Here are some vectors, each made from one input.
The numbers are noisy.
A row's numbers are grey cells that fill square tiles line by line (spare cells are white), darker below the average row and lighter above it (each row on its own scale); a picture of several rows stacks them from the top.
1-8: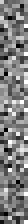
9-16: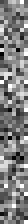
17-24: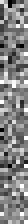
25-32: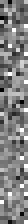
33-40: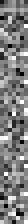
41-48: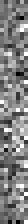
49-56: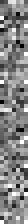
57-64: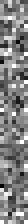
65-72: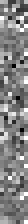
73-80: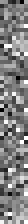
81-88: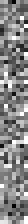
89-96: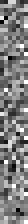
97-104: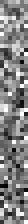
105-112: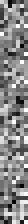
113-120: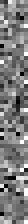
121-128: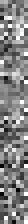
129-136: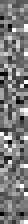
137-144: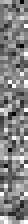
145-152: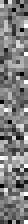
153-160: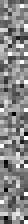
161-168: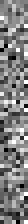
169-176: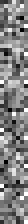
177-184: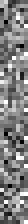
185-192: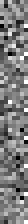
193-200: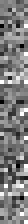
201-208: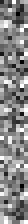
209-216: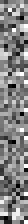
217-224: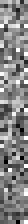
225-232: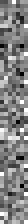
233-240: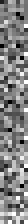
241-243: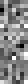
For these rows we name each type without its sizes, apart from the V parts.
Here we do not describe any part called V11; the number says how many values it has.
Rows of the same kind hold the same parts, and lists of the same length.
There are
2 kinds of row.
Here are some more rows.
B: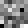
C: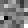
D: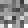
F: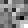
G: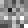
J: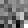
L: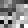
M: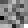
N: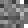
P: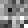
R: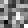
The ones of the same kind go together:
B, C, F, J, M, N
D, G, L, P, R

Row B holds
a node of a tree and a value of V11.
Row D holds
a point on a line and a value of V11.
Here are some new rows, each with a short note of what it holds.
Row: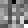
a point on a line and a value of V11
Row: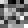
a point on a line and a value of V11
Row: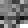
a node of a tree and a value of V11
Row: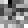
a point on a line and a value of V11
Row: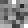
a node of a tree and a value of V11
